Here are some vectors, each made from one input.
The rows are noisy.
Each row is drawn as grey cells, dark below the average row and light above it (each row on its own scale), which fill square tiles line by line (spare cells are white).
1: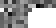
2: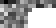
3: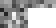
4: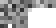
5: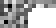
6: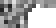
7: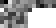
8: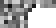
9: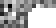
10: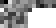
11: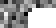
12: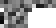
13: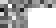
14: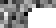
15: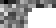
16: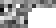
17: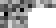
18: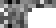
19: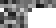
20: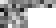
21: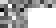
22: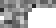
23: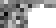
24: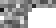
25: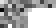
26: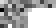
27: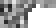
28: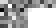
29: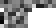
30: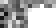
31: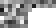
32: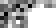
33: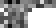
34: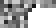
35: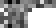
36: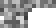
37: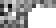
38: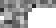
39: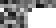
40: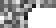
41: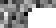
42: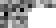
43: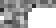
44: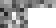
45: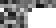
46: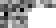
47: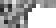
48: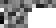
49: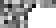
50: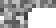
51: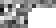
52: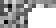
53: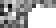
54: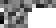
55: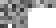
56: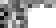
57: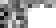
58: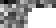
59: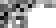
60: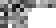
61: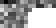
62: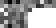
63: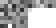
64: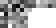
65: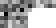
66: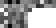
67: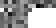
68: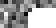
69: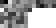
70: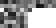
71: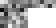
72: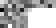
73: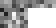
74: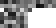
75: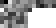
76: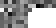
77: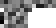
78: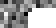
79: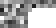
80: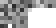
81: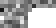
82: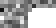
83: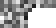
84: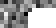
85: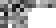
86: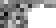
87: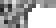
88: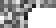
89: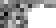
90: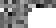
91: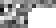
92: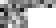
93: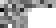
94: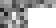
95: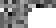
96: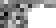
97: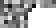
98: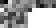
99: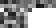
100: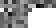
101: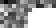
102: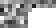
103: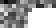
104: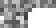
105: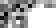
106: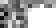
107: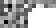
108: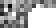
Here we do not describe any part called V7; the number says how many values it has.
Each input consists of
either a point on a 10-point circle and a true/false value, or a value of V7.
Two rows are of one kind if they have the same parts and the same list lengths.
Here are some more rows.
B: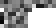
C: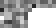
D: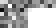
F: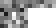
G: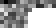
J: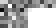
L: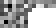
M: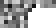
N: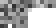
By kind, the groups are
B, G
C, D, F, J, L, M, N

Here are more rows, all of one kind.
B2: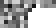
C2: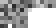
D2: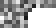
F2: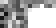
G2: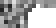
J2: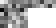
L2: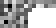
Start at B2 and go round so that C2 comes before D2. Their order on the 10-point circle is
B2, G2, L2, F2, J2, C2, D2.
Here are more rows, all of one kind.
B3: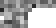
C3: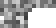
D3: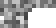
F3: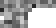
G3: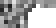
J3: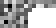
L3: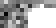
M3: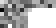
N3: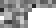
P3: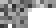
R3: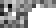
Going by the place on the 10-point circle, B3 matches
F3, M3 and N3.
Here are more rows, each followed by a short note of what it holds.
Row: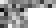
a point on a 10-point circle and a true/false value
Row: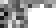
a point on a 10-point circle and a true/false value
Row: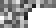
a point on a 10-point circle and a true/false value
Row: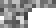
a point on a 10-point circle and a true/false value
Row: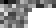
a value of V7
